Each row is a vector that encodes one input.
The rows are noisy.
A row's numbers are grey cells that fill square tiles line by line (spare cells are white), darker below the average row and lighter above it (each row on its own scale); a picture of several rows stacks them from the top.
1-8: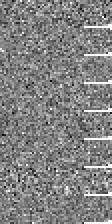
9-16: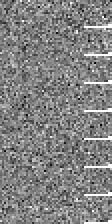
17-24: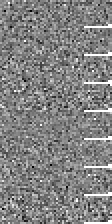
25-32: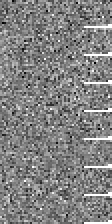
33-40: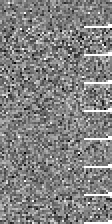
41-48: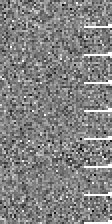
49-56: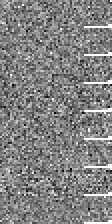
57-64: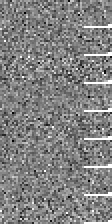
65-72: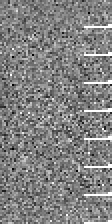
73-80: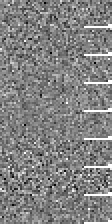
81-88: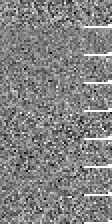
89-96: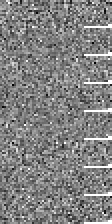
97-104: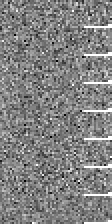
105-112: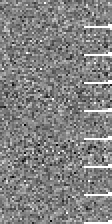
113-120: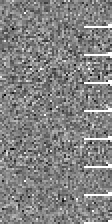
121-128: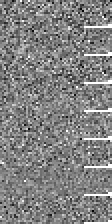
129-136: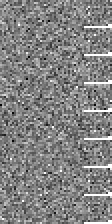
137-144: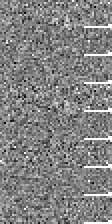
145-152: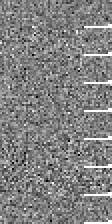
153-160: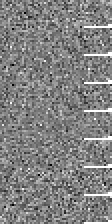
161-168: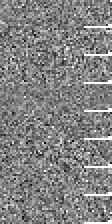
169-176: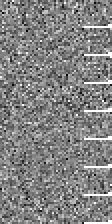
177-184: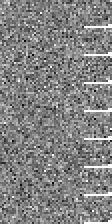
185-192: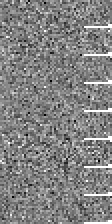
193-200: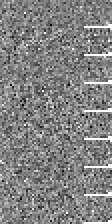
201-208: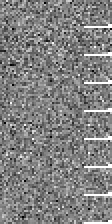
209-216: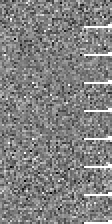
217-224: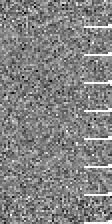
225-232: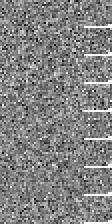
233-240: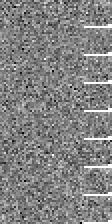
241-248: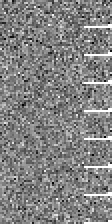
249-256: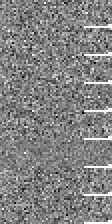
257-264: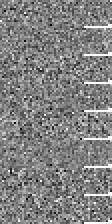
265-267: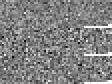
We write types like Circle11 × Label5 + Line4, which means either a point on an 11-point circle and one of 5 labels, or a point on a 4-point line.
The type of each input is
(Label6 + Line8) × Line8 + Line6.
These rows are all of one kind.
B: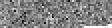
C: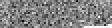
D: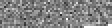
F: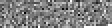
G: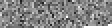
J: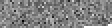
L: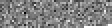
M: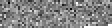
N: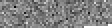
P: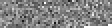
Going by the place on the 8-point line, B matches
C, G, J and P.
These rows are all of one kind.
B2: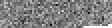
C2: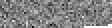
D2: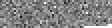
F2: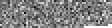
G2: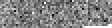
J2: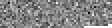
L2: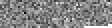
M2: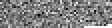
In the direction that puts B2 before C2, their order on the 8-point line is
G2, D2, B2, C2, L2, F2, J2, M2.
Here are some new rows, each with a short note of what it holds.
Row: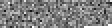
a point on each of two 8-point lines
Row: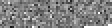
a point on each of two 8-point lines
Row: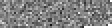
a point on each of two 8-point lines
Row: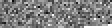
a point on a 6-point line
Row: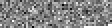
one of 6 labels and a point on an 8-point line
